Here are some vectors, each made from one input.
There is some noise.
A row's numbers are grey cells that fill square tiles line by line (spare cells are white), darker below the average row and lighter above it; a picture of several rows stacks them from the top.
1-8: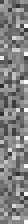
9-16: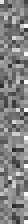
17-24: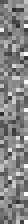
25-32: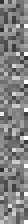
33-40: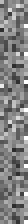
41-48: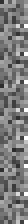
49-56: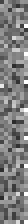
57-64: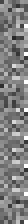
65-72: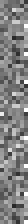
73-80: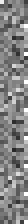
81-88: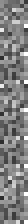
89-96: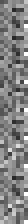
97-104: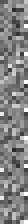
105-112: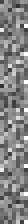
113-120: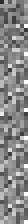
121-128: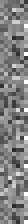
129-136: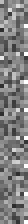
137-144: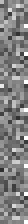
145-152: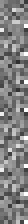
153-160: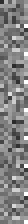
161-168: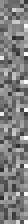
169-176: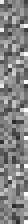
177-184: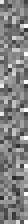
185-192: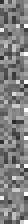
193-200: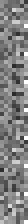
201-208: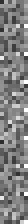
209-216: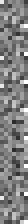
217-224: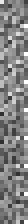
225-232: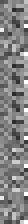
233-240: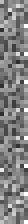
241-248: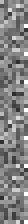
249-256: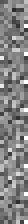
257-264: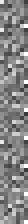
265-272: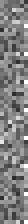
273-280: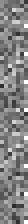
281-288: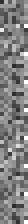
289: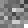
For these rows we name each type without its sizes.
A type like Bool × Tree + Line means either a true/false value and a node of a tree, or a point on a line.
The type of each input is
Circle.
